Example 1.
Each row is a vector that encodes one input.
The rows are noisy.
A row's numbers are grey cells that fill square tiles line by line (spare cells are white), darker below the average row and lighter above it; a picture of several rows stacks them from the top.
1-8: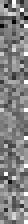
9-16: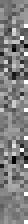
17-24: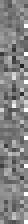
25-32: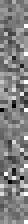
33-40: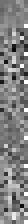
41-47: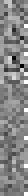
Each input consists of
a point on a 9-point line.
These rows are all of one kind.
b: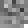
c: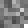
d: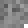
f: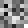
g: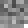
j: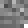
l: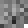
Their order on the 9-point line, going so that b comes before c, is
l, b, g, d, c, j, f.
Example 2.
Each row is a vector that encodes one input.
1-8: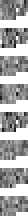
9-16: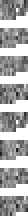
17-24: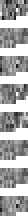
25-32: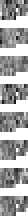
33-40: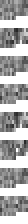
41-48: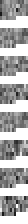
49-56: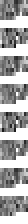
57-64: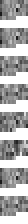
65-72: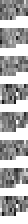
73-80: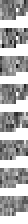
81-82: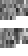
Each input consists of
a point on a 7-point line.
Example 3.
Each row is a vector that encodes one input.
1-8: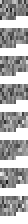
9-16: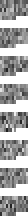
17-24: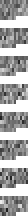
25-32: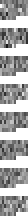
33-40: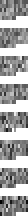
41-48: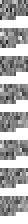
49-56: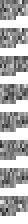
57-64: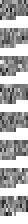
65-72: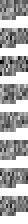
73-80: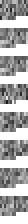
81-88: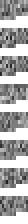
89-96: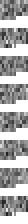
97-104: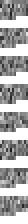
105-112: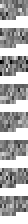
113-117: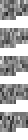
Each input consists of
a point on a 15-point line.
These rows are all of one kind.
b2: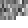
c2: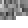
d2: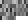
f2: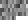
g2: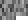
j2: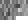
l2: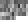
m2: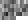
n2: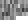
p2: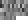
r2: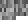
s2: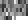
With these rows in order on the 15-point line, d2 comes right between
g2 and s2.
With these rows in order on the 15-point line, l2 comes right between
f2 and r2.
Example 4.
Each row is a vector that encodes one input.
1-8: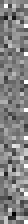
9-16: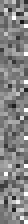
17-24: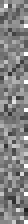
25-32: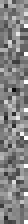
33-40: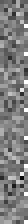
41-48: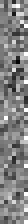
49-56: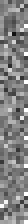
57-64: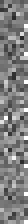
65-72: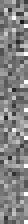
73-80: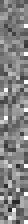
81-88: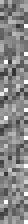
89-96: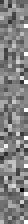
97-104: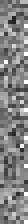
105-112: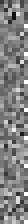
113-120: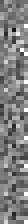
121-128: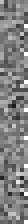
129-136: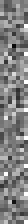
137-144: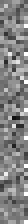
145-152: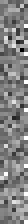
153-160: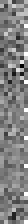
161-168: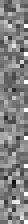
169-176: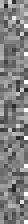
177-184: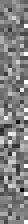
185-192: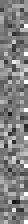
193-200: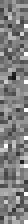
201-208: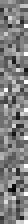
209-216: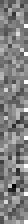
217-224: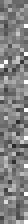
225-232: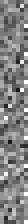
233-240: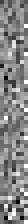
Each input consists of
a node of a 10-node tree.
